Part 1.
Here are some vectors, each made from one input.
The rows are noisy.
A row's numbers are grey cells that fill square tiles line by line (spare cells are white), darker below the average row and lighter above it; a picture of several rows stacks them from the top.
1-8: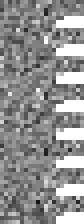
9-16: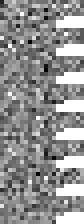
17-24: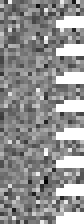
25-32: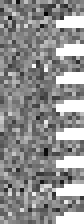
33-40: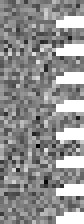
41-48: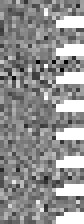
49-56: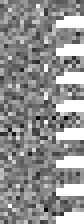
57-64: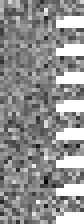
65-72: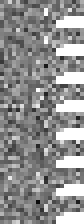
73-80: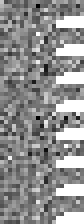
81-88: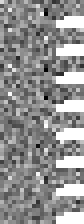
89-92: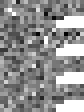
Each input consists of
a point on a 7-point line, together with either a fixed value, or a node of an 8-node tree.
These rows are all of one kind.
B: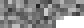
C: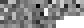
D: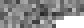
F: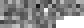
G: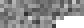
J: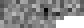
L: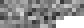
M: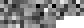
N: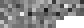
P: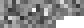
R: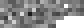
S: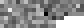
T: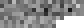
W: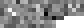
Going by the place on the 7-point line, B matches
C, F, M and P.
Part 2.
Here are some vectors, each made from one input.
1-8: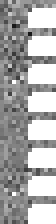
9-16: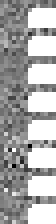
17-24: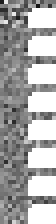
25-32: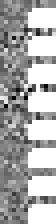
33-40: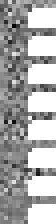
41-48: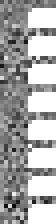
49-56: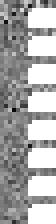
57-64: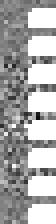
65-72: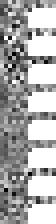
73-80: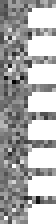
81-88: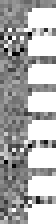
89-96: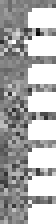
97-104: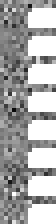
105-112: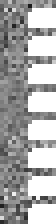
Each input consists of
a list of up to two points on a 6-point line.
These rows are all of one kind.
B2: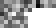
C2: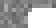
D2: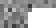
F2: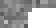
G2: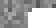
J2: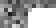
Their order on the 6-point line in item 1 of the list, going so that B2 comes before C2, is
B2, G2, D2, C2, F2, J2.
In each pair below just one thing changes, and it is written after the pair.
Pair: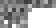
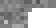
the place on the 6-point line in item 1 of the list
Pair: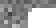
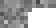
the place on the 6-point line in item 2 of the list
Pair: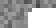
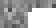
the place on the 6-point line in item 2 of the list
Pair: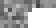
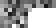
the place on the 6-point line in item 2 of the list
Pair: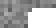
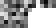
the place on the 6-point line in item 2 of the list
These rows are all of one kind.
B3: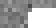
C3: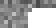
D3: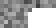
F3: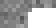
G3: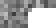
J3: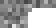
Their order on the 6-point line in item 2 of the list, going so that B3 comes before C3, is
G3, B3, D3, F3, J3, C3.
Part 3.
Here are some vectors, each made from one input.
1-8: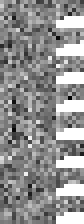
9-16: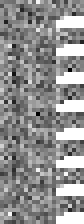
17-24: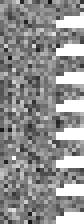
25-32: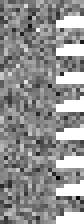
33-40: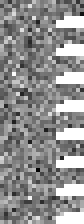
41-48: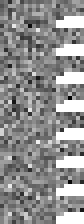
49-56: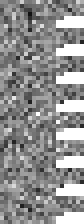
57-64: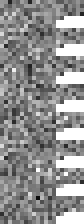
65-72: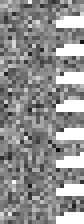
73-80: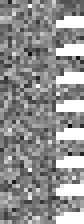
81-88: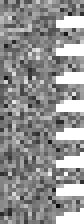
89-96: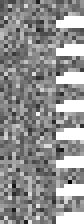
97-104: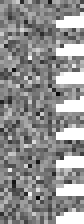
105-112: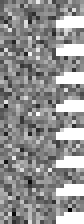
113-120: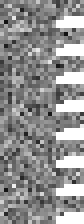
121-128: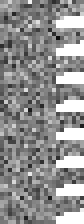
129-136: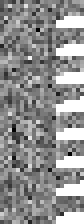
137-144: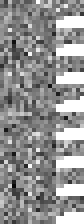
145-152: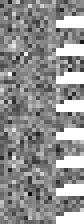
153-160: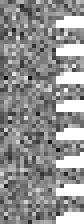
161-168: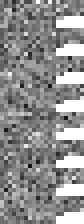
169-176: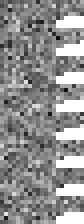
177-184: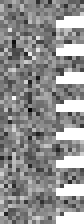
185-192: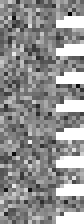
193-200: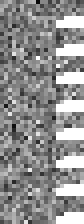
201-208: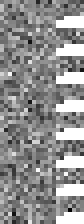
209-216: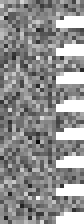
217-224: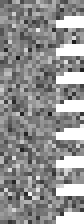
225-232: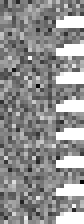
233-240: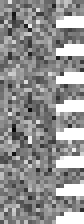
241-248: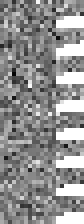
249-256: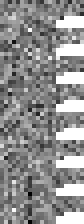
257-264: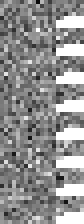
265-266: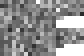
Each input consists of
a node of a 17-node tree, together with either a point on a 16-point circle, or a fixed value.
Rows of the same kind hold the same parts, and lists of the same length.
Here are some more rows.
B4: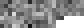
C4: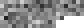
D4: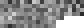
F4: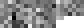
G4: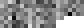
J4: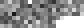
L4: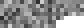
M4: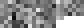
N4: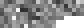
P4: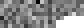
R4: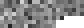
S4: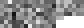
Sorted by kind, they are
B4, D4, N4, R4
C4, F4, G4, J4, L4, M4, P4, S4

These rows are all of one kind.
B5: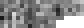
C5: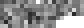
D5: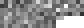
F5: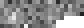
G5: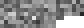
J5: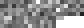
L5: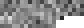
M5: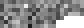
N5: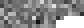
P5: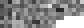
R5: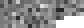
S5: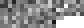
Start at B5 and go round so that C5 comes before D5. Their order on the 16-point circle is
B5, M5, C5, R5, N5, G5, J5, P5, D5, S5, L5, F5.
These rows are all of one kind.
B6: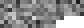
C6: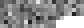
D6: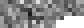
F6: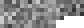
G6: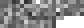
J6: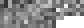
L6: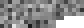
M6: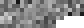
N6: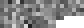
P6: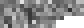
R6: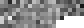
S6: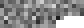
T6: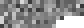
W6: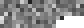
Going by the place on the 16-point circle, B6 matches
L6, M6 and T6.
